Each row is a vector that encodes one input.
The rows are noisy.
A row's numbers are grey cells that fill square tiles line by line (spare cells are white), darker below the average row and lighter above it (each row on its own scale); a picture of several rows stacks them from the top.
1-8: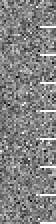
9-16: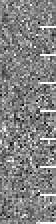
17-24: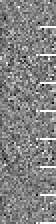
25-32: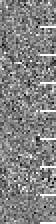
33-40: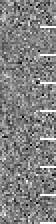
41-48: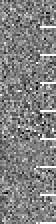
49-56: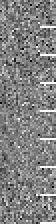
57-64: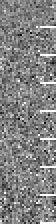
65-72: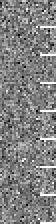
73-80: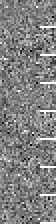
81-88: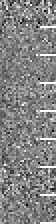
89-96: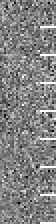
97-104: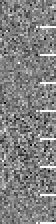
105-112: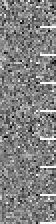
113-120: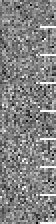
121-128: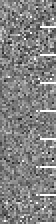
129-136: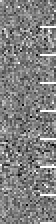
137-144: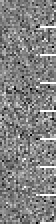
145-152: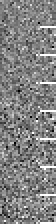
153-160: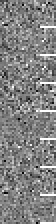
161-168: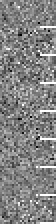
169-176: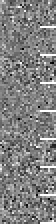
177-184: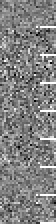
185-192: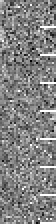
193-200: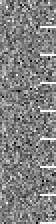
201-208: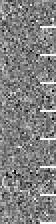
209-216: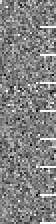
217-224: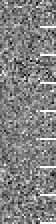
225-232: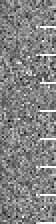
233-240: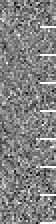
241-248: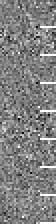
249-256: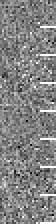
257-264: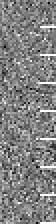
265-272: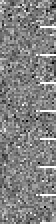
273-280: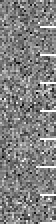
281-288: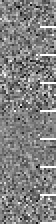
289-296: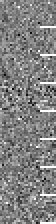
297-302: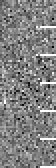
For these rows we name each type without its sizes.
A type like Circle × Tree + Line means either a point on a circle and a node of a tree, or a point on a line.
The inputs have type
Line × (Line + Tree).
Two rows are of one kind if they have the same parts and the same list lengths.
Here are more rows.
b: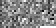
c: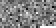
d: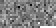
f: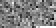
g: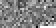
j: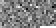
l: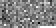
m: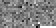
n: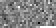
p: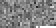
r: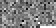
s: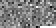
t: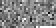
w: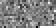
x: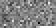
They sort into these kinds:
b, f, l, n, p, t, x
c, d, g, j, m, r, s, w

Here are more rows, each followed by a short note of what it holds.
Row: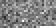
a point on each of two lines
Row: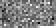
a point on each of two lines
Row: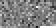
a point on a line and a node of a tree
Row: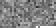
a point on each of two lines
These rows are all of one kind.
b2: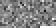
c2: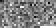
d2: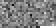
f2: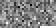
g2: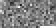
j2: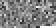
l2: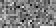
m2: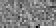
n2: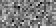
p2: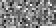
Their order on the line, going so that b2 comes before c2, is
p2, g2, j2, m2, d2, b2, c2, n2, f2, l2.
